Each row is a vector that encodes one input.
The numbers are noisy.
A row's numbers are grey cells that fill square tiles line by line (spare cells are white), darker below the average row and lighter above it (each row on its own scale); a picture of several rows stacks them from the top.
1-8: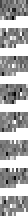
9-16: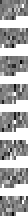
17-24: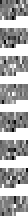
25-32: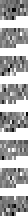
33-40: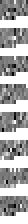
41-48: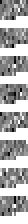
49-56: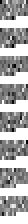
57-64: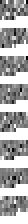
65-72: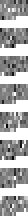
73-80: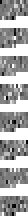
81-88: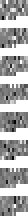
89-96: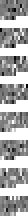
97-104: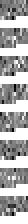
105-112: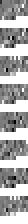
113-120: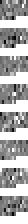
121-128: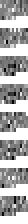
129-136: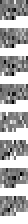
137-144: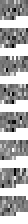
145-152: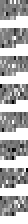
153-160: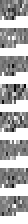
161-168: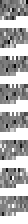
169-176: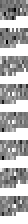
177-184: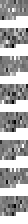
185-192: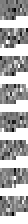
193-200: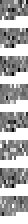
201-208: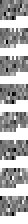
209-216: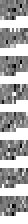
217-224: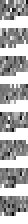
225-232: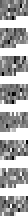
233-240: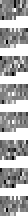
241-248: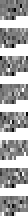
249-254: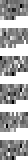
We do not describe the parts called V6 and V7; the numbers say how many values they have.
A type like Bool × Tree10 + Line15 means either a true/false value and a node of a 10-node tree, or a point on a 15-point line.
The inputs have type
Bool × Label8 × V6 × V7 + Unit.
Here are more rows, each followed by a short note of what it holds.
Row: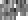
a fixed value
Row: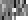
one of 8 labels, a true/false value, a value of V6 and a value of V7
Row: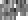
a fixed value
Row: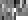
one of 8 labels, a true/false value, a value of V6 and a value of V7
